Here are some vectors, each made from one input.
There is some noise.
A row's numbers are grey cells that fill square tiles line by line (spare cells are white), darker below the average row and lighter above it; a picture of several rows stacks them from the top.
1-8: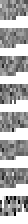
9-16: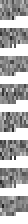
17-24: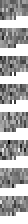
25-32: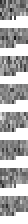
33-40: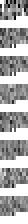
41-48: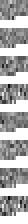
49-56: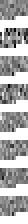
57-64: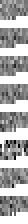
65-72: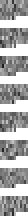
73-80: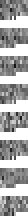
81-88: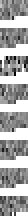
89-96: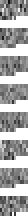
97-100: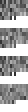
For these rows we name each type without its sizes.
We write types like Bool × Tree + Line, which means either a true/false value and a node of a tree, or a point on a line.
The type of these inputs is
List(Line).
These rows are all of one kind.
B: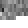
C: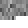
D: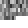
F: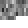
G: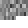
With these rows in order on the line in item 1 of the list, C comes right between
B and G.
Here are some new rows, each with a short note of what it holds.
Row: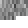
a list of three items
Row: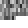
a list of two items
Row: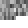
a list of two items
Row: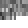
a list of one item
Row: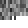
a list of one item
